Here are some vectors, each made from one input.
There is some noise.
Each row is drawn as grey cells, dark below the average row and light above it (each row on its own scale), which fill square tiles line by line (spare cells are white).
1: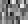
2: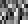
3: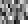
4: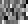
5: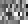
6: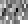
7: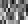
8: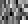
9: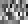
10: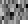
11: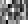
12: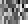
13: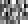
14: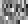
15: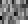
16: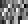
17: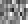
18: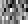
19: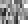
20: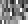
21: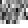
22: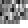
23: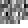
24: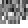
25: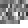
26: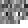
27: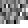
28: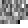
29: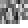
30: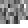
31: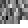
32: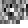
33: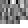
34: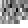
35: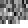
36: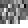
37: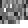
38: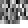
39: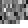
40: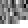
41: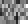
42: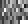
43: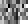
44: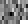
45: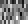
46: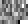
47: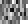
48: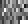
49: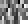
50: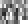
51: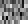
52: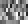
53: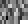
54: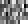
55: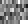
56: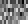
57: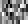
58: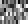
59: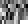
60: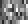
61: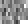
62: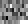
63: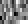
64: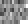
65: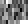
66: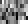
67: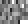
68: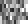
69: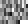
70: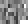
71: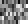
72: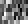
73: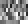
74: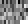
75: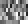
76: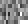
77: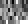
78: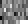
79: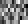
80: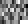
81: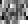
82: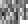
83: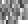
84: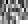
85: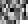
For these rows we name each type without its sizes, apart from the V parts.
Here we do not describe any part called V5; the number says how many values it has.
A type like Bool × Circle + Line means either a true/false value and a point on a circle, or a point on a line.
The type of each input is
List(Bool × V5).
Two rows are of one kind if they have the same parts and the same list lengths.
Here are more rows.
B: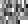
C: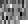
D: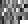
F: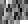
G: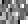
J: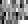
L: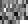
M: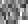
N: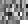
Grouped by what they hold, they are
B, D, G, N
C, J, L, M
F

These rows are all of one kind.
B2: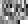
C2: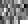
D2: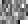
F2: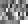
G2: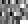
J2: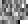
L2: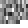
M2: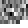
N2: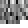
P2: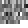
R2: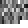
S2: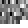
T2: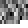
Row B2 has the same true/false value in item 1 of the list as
C2, N2 and P2.
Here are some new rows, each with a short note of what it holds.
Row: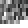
the empty list
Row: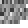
a list of two items
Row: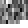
the empty list
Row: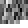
the empty list
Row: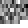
a list of one item
